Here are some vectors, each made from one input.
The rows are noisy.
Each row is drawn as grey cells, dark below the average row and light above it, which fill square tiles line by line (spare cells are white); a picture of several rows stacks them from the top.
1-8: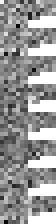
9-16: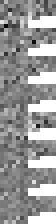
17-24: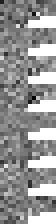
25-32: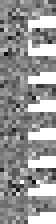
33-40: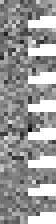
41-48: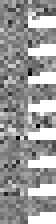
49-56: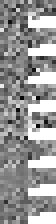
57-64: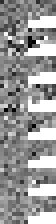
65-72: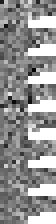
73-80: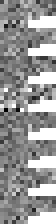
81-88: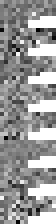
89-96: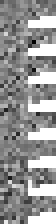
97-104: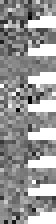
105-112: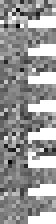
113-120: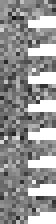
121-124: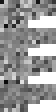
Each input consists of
a point on a 10-point line and a true/false value.
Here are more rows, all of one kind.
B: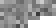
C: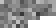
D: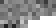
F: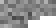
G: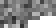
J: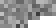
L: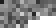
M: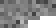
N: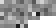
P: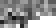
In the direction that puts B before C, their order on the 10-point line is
D, G, M, F, N, P, B, C, J, L.
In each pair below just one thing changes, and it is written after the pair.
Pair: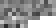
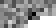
the place on the 10-point line
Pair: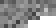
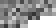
the place on the 10-point line
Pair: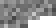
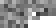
the place on the 10-point line
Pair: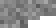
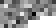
the true/false value
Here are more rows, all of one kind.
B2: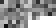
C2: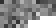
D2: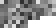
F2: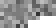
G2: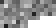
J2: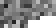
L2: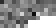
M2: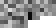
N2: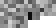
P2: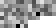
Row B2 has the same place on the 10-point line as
D2, F2, L2 and P2.
